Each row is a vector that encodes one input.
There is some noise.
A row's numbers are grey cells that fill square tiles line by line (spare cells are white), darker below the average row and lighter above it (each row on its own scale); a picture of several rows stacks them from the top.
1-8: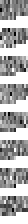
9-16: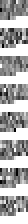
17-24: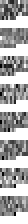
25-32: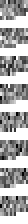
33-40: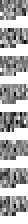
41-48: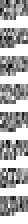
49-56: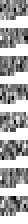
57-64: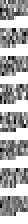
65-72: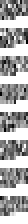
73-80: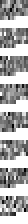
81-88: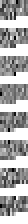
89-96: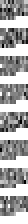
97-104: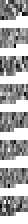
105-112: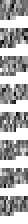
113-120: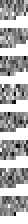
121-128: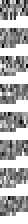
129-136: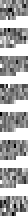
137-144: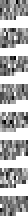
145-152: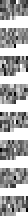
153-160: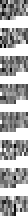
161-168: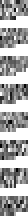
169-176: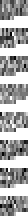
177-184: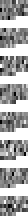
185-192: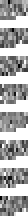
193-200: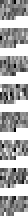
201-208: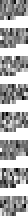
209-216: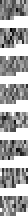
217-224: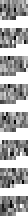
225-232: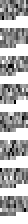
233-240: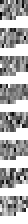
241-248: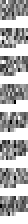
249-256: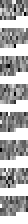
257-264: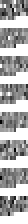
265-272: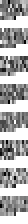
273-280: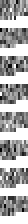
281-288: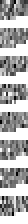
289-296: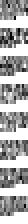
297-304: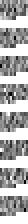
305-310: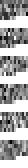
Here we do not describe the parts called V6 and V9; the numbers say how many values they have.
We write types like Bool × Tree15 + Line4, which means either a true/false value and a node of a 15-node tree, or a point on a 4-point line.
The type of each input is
(Bool × Bool × Bool + V6) × (Line8 + V9).
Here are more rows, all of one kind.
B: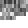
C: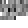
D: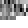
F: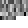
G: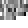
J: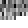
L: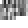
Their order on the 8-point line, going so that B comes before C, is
D, F, L, B, J, C, G.
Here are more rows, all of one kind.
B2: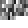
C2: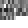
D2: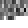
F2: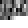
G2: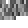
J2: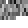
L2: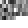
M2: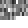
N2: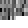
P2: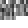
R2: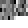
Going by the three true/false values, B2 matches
N2 and R2.
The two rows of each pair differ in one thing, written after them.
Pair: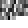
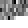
the place on the 8-point line
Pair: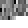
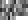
the place on the 8-point line
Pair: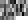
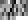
the place on the 8-point line
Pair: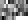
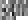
the place on the 8-point line
